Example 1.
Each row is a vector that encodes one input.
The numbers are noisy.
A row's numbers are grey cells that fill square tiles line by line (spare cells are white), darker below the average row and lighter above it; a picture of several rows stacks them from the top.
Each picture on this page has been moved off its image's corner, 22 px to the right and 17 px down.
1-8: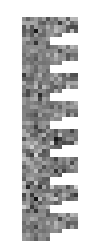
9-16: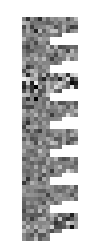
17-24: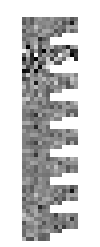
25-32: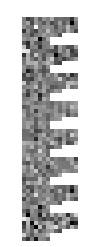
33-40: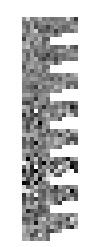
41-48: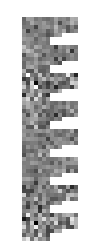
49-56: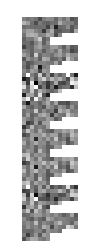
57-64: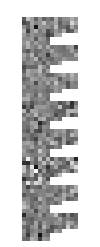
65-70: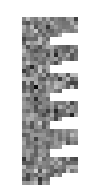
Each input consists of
a point on a 6-point line, together with either a point on a 6-point circle, or a fixed value.
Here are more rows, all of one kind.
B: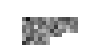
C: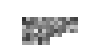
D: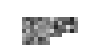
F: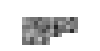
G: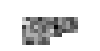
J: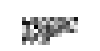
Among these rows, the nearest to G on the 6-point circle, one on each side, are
D and F.
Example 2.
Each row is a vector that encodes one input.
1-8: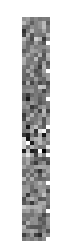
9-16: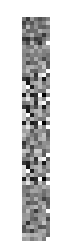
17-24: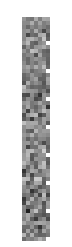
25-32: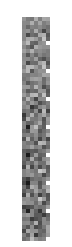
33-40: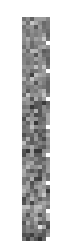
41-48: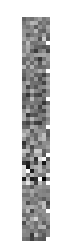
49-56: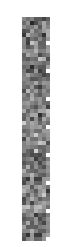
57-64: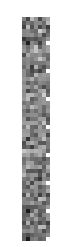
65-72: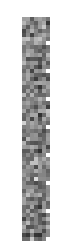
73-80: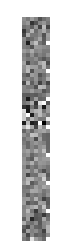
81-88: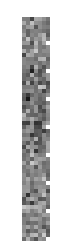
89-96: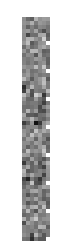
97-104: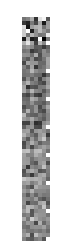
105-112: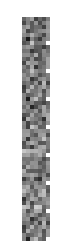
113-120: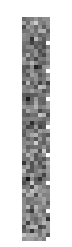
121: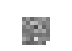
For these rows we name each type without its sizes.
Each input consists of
a list of points on a circle.
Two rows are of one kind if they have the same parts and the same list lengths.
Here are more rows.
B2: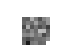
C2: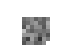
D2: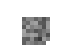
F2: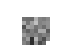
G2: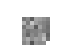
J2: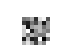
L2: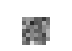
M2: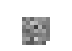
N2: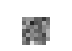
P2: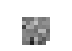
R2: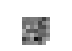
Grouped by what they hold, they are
B2, C2, D2, F2, G2, M2, P2, R2
J2
L2, N2

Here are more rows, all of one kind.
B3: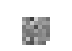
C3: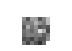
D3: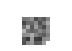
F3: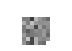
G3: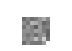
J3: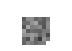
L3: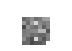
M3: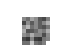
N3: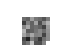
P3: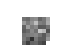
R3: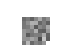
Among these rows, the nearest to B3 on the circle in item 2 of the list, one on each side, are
F3 and M3.
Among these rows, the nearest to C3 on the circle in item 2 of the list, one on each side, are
M3 and N3.
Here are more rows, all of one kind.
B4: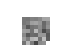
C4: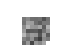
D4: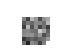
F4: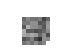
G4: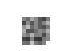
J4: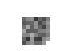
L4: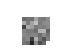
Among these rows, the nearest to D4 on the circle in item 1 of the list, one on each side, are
G4 and L4.
